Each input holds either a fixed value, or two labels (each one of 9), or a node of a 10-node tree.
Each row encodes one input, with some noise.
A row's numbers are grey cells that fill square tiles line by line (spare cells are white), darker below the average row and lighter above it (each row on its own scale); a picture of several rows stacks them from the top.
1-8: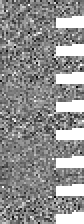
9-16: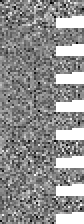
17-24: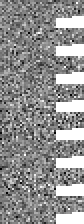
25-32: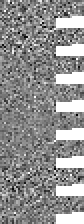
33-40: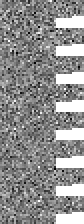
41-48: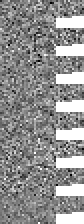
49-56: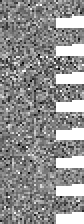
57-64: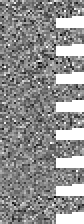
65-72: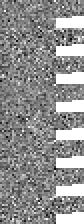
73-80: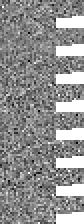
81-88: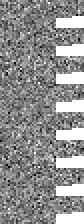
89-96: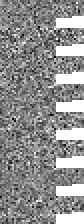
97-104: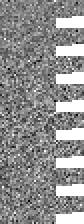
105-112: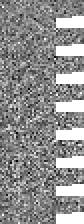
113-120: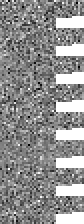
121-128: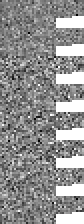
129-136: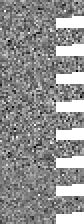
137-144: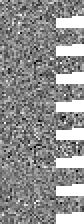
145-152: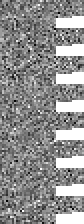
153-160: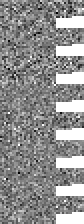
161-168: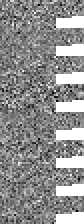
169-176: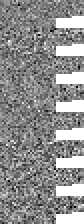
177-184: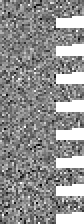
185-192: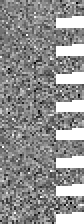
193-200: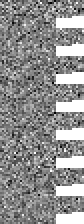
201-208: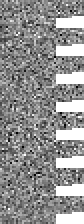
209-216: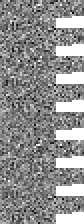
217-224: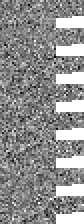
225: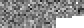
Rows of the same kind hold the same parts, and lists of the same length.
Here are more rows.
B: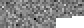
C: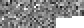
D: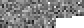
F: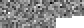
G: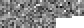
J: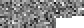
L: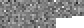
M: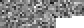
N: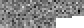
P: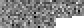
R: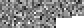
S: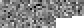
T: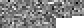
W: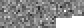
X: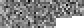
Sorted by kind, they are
B
C, D, F, G, J, L, M, R, T, W
N, P, S, X

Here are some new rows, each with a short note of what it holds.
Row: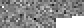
a fixed value
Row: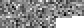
two labels (each one of 9)
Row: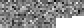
a node of a 10-node tree
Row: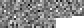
two labels (each one of 9)
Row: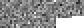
two labels (each one of 9)
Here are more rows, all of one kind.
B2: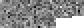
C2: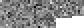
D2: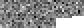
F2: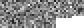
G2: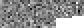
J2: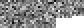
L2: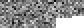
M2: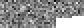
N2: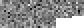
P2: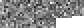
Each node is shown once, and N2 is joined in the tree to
B2 and G2.
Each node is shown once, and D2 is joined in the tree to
C2 and M2.
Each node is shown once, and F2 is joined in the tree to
J2 and L2.
